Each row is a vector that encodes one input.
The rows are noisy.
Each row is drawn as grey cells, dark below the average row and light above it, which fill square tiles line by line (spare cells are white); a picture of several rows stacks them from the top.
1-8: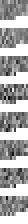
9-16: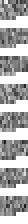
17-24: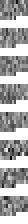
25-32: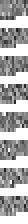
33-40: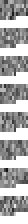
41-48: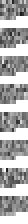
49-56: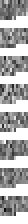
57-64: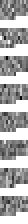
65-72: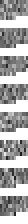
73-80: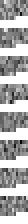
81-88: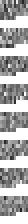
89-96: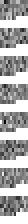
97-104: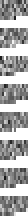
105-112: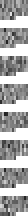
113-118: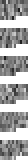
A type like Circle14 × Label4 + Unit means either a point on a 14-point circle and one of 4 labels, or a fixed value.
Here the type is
Label12 × Label12 × Line11.
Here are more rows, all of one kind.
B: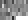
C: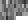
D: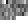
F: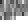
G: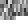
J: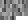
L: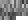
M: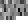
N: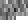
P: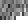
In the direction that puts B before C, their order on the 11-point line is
F, N, P, D, G, L, B, J, C, M.
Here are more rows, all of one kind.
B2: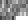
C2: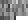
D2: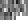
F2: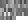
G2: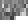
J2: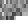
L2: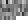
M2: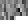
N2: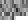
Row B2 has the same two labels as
G2 and J2.
